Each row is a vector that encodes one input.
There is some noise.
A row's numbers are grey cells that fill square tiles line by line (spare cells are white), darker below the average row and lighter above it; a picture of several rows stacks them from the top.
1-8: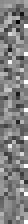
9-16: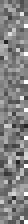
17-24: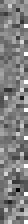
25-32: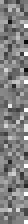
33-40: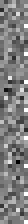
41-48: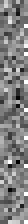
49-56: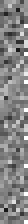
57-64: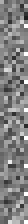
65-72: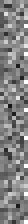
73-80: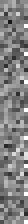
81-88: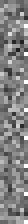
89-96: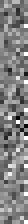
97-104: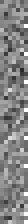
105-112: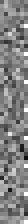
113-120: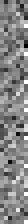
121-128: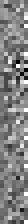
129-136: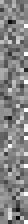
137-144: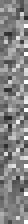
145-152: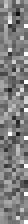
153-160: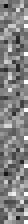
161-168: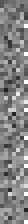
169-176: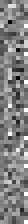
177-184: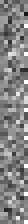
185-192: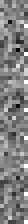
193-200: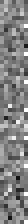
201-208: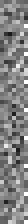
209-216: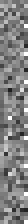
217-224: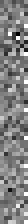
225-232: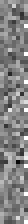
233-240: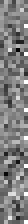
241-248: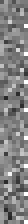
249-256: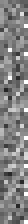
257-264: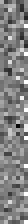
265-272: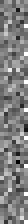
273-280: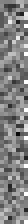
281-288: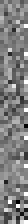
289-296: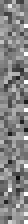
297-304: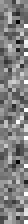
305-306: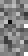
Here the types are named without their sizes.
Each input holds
a list of points on a line.
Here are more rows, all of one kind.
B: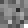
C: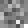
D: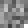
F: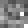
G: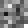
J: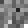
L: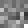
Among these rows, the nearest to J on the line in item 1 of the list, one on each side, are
B and G.
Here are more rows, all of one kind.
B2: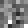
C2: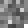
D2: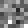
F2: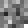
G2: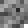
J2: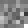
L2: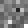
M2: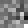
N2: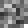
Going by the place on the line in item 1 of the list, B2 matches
D2, F2 and N2.
